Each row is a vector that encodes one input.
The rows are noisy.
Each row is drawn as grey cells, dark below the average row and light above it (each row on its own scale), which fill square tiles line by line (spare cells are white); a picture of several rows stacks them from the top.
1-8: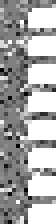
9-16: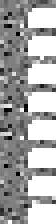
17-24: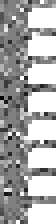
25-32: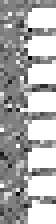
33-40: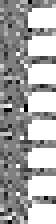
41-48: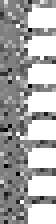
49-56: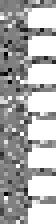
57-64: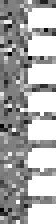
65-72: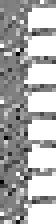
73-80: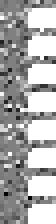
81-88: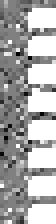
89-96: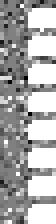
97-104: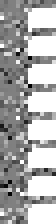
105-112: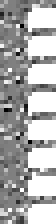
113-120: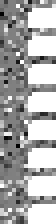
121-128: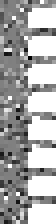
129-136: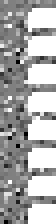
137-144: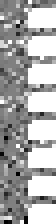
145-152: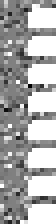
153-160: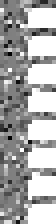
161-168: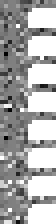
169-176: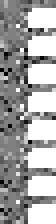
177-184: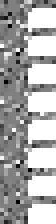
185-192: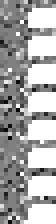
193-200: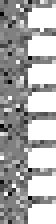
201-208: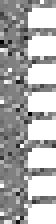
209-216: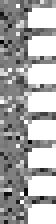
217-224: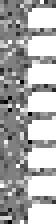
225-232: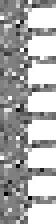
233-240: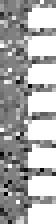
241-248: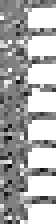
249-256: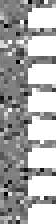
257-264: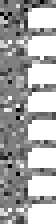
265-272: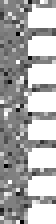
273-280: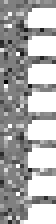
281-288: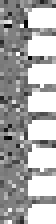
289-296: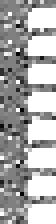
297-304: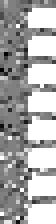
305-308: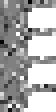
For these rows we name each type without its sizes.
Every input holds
a point on a circle, together with either a fixed value, or a node of a tree.
